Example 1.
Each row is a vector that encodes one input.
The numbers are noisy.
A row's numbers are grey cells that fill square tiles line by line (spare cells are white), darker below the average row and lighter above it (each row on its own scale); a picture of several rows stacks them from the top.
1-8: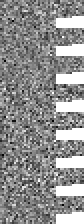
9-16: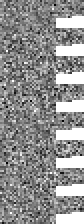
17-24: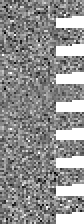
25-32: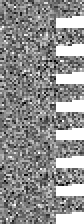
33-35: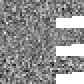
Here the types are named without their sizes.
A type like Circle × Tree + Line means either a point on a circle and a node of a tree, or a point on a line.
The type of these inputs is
Bool × Bool × Bool.
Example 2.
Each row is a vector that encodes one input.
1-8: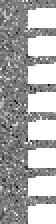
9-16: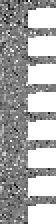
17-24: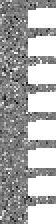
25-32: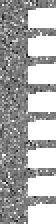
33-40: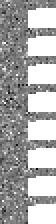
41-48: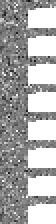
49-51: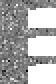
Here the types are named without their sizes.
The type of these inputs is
Line.
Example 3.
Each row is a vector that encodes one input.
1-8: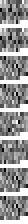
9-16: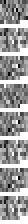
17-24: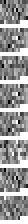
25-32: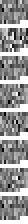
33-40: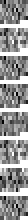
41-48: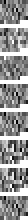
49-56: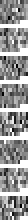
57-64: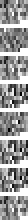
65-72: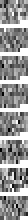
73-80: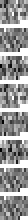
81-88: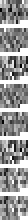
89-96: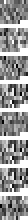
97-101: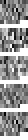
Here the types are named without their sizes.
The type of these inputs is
Label.
